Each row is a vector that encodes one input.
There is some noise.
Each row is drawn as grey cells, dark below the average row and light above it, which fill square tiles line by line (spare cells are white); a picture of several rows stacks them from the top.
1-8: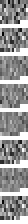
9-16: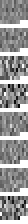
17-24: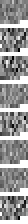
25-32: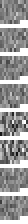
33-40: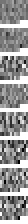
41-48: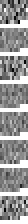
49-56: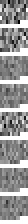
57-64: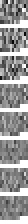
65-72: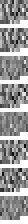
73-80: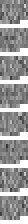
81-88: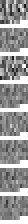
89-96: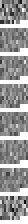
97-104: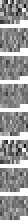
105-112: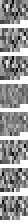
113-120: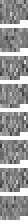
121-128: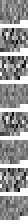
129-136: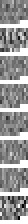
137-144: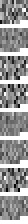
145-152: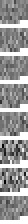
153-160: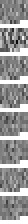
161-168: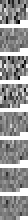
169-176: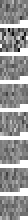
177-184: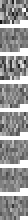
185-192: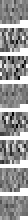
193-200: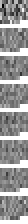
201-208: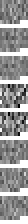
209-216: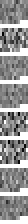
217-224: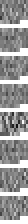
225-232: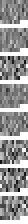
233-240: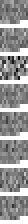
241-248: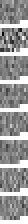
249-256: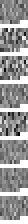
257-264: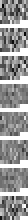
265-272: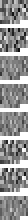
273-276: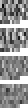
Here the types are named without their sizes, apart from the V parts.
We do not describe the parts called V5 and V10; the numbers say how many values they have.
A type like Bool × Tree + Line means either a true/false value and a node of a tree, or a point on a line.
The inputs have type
Line × Line + Tree × (Tree + V5) + V10.
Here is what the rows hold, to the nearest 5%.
About 10% of them hold a point on each of two lines. About 65% of them hold a node of a tree, together with either a node of a tree, or a value of V5. The rest hold a value of V10.
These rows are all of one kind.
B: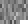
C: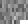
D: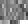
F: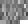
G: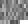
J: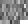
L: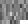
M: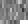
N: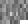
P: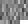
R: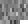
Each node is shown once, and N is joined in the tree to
L and R.
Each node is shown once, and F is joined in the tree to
G and J.
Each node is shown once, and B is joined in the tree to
C, M and P.
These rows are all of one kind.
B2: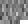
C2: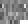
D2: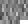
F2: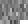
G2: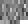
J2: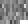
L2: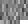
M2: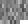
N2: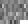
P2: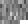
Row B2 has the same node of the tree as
D2 and F2.
